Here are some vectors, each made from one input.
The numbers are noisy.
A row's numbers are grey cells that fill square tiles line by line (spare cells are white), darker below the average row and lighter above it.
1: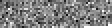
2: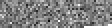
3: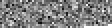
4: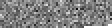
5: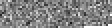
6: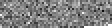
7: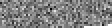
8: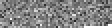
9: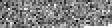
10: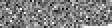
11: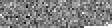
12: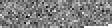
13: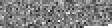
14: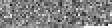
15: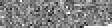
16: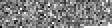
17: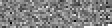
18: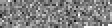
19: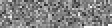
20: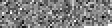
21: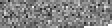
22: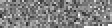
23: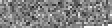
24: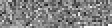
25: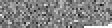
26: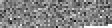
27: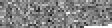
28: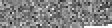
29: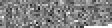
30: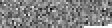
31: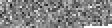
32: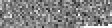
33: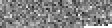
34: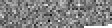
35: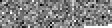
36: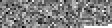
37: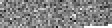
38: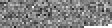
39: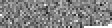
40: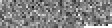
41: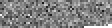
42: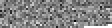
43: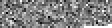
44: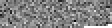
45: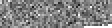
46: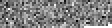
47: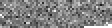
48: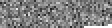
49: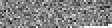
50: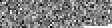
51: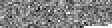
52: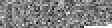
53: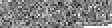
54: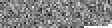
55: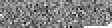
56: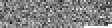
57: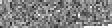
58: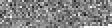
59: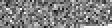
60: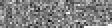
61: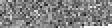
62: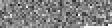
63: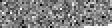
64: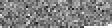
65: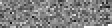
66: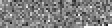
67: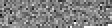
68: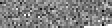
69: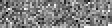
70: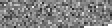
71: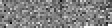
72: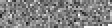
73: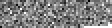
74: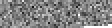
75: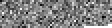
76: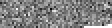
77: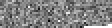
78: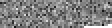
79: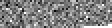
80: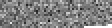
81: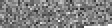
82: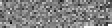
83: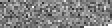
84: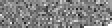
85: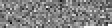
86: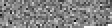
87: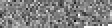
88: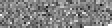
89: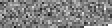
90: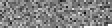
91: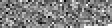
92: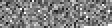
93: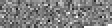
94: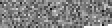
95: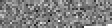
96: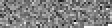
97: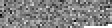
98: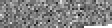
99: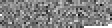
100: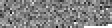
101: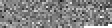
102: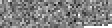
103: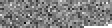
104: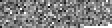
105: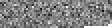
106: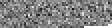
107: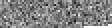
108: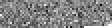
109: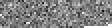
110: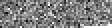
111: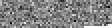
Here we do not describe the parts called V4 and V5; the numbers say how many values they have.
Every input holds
either a point on a 6-point line, or a true/false value and a value of V4, or a value of V5.
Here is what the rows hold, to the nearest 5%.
About 40% of them hold a point on a 6-point line. About 40% of them hold a true/false value and a value of V4. The rest hold a value of V5.
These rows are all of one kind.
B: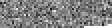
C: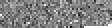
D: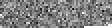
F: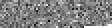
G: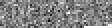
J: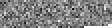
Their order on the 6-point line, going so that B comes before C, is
B, J, D, C, F, G.
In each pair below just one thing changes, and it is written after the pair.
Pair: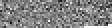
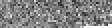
the true/false value
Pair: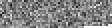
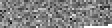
the true/false value
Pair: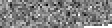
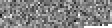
the value of V4
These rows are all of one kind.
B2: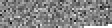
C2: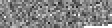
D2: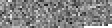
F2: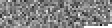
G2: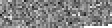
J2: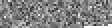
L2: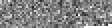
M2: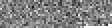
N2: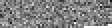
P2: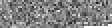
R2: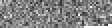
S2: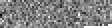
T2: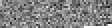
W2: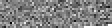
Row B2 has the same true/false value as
N2, T2 and W2.
